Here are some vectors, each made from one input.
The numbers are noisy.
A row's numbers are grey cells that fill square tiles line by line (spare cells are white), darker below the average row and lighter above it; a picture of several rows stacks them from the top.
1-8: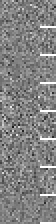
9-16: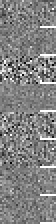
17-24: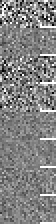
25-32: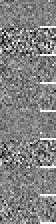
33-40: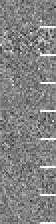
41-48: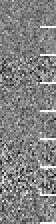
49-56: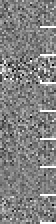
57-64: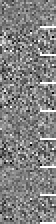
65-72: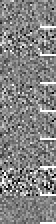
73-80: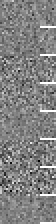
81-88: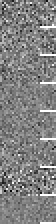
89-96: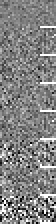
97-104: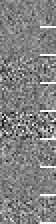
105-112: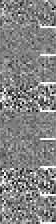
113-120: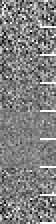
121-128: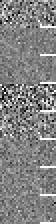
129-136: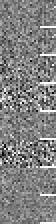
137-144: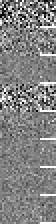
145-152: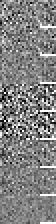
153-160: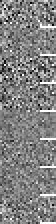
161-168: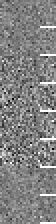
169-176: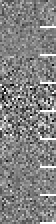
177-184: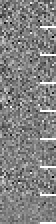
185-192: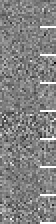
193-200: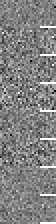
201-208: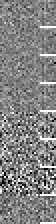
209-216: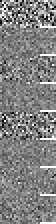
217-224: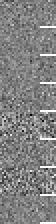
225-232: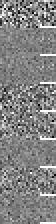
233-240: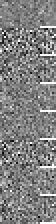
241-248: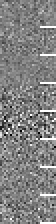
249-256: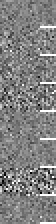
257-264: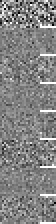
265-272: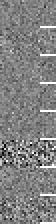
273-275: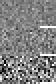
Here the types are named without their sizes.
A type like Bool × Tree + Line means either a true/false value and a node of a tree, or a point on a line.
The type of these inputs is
Label × (Line × Line + Unit).
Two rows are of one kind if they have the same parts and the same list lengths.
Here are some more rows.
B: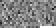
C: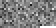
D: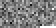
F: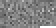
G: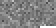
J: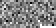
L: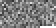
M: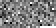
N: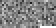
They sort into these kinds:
B, C, D, F, G, J, M, N
L

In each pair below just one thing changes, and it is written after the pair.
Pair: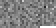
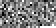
the label
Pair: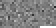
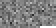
the place on one of the two lines
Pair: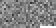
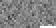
the label
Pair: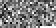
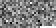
the label
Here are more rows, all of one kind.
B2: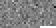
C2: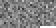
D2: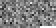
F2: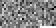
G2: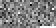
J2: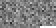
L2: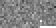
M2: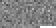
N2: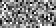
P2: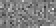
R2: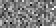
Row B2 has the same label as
M2, N2 and P2.
